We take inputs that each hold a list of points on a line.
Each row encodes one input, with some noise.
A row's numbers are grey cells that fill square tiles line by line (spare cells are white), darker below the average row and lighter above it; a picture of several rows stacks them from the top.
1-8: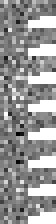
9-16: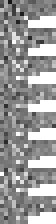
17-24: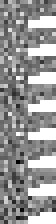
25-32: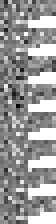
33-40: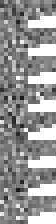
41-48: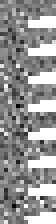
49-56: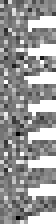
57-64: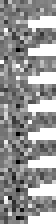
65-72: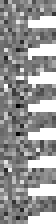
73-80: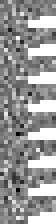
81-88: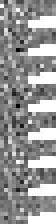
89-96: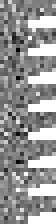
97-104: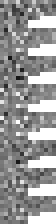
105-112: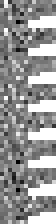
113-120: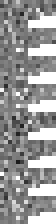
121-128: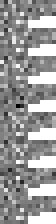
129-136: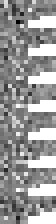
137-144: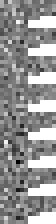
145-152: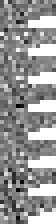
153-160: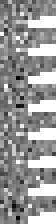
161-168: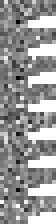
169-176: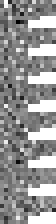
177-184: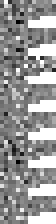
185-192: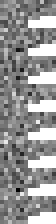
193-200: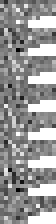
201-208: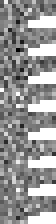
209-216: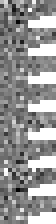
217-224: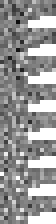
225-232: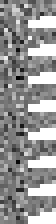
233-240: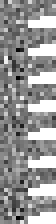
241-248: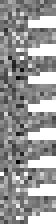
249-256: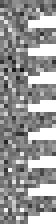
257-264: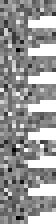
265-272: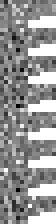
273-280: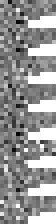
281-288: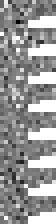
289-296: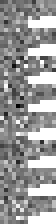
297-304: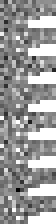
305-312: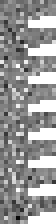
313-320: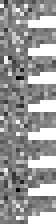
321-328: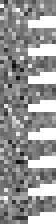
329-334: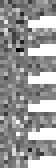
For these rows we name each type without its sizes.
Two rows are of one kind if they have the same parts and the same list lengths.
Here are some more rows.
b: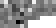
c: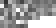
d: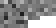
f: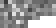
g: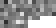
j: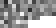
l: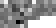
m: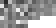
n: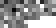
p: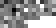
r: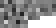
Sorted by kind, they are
b, d, l, r
c, f, g, j, m
n, p

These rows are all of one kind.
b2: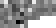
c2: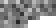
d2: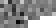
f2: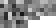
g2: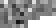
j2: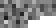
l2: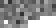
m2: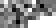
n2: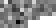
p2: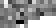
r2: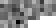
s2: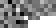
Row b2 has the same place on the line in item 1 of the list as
g2, m2 and p2.
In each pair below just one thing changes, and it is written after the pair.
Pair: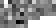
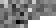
the place on the line in item 1 of the list
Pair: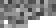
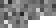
the place on the line in item 2 of the list
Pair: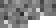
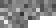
the place on the line in item 1 of the list
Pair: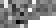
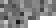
the place on the line in item 1 of the list
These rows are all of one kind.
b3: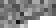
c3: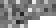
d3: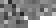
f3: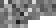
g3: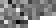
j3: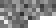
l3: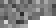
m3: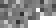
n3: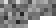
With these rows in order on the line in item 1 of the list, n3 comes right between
b3 and l3.
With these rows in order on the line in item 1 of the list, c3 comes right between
b3 and f3.
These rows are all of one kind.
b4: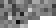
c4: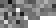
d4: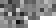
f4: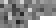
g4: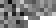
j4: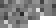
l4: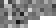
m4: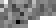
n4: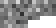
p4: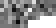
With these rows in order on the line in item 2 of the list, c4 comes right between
b4 and p4.
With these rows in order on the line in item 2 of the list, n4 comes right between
b4 and j4.
